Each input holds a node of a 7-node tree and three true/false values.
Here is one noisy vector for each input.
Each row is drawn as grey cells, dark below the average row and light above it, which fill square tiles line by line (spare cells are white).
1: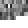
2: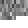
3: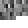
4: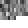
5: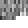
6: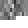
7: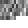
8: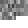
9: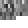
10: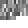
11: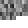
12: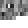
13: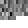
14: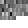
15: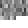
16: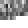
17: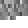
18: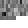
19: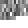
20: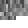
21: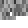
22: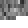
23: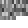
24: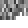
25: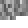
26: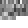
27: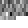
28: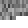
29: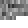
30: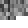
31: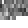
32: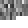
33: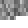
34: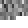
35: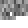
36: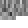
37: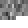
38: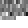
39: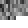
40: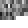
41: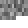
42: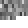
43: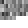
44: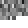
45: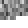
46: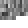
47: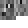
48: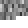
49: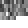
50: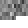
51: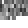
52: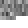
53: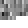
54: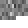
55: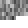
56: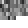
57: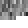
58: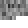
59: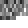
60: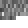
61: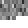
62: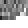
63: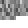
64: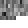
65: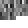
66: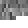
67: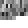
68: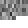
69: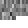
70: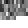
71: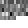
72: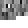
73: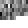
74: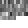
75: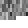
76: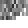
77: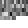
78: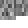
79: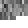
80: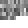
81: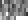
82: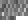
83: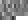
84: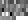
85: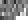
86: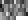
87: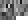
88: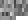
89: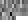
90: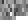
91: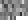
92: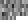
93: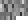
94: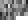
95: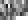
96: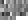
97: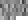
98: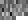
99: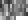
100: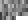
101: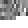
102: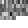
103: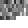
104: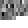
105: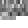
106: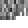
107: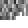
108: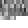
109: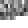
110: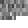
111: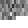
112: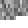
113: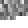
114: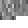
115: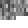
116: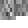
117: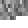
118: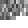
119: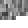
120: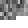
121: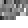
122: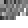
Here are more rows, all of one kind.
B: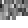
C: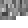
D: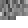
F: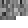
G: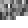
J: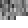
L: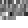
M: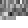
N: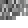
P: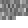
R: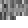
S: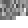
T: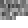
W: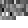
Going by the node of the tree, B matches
L, M and W.
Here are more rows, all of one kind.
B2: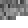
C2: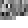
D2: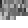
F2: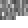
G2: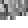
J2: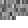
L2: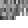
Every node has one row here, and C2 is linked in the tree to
G2.
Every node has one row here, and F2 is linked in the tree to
B2 and L2.
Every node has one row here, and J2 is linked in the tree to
B2 and D2.
